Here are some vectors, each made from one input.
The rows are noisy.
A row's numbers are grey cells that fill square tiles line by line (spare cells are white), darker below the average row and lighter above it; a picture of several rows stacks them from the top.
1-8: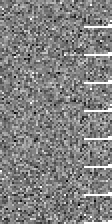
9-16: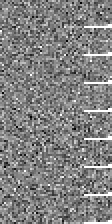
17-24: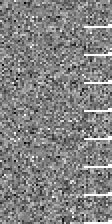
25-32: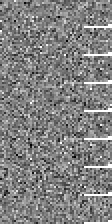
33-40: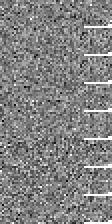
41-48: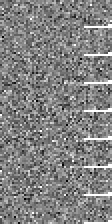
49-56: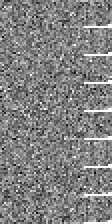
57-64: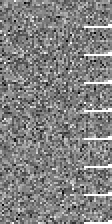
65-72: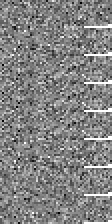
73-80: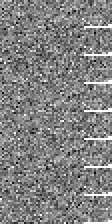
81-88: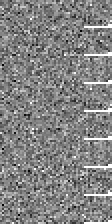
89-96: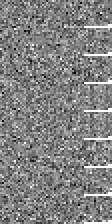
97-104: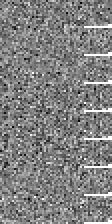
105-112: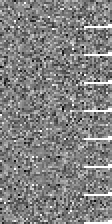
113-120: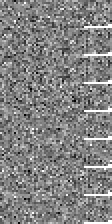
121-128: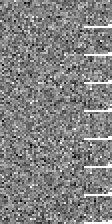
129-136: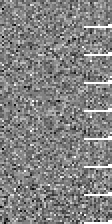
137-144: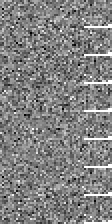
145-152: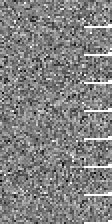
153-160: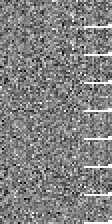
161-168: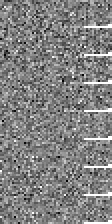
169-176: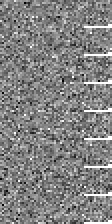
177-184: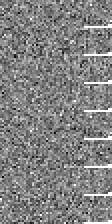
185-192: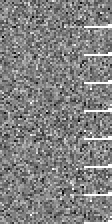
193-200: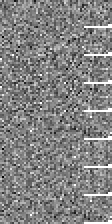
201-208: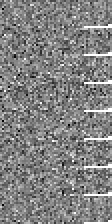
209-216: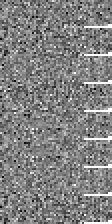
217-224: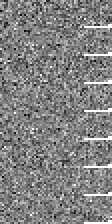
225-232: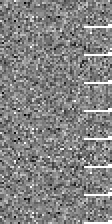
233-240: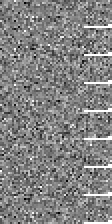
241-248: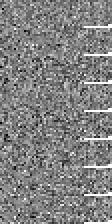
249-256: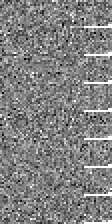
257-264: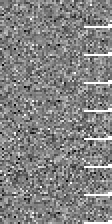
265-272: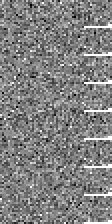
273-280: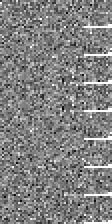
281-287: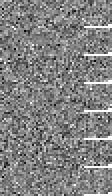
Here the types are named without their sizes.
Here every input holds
either a node of a tree, or three true/false values.
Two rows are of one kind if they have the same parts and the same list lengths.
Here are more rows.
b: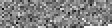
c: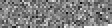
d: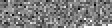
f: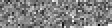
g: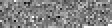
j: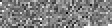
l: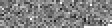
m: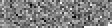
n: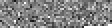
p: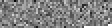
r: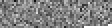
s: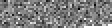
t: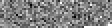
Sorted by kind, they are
b, g, l, m, n, p, r, t
c, d, f, j, s

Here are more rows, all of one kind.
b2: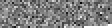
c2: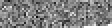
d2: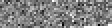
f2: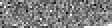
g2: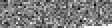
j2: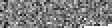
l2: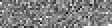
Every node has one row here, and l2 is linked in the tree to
b2 and f2.
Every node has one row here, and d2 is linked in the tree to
c2.
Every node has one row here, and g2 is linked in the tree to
b2 and j2.
